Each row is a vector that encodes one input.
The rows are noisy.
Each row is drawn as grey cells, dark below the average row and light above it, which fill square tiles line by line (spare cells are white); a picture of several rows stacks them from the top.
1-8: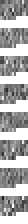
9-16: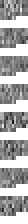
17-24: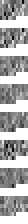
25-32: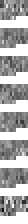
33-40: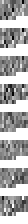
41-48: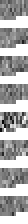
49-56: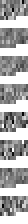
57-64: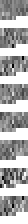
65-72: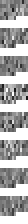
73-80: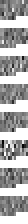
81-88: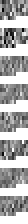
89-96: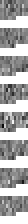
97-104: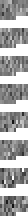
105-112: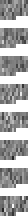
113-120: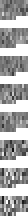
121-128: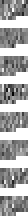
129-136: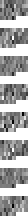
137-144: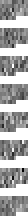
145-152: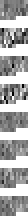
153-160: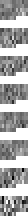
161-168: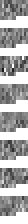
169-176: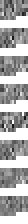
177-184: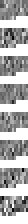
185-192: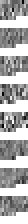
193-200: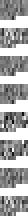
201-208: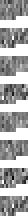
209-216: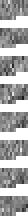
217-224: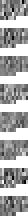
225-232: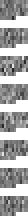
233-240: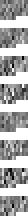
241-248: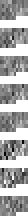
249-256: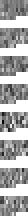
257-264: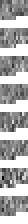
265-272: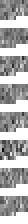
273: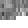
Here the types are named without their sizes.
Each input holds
a list of points on a circle.
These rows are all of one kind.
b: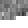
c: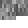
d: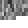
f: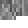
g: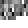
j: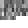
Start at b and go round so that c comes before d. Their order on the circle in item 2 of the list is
b, c, j, d, g, f.
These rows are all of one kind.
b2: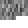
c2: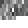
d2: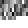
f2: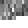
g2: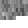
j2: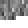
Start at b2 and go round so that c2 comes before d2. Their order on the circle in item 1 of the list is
b2, j2, g2, f2, c2, d2.
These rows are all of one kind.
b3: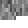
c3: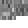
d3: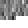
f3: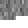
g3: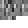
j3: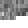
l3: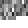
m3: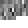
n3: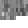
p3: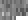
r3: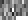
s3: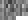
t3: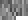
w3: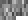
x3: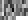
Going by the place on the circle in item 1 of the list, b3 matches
l3, r3, t3 and w3.
